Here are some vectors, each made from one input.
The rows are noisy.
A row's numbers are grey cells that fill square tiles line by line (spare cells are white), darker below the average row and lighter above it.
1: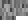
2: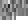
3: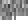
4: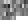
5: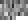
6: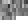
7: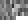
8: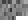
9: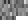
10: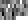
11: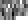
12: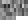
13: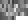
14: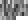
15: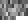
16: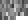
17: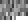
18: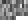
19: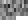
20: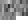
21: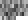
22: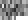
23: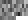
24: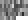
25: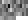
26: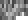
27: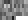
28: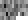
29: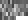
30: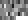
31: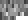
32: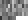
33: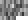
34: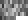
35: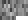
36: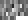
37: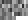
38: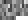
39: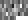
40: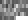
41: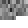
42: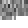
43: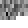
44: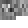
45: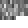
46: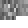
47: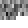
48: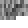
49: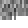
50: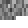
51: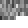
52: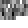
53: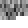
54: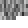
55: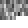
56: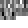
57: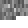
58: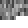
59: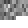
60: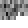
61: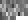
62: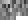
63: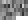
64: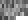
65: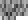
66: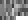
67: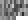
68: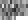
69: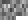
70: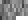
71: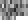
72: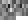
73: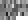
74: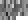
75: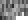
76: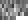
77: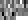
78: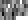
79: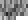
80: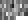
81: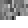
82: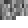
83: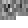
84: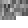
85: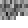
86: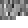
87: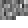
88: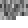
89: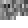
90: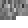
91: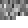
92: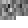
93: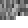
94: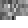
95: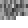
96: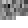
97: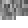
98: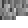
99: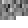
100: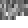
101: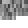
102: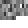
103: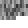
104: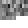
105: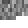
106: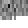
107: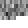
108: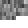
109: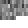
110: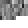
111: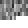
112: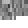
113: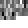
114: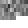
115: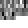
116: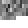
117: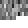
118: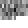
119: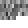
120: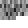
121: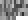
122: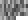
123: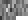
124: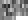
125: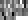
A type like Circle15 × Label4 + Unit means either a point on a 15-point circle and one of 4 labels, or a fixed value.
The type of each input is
Bool × List2(Line8).
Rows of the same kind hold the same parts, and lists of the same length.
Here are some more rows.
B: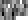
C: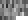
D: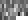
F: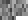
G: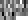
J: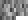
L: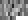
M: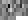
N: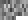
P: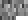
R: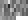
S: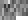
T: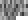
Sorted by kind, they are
B, G
C, D, F, J, L, N, P
M, R, S, T

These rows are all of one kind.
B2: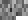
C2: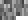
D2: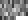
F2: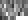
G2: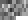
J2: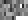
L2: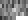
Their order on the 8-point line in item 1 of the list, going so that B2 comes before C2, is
G2, B2, L2, D2, C2, F2, J2.
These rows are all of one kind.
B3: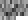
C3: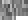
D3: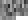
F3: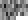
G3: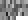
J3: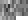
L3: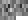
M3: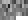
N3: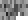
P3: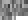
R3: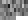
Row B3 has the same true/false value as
F3, G3 and N3.
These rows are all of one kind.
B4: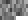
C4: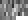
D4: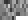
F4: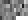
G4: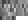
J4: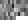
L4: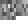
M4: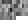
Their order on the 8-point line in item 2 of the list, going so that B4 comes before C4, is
L4, G4, D4, B4, F4, C4, J4, M4.
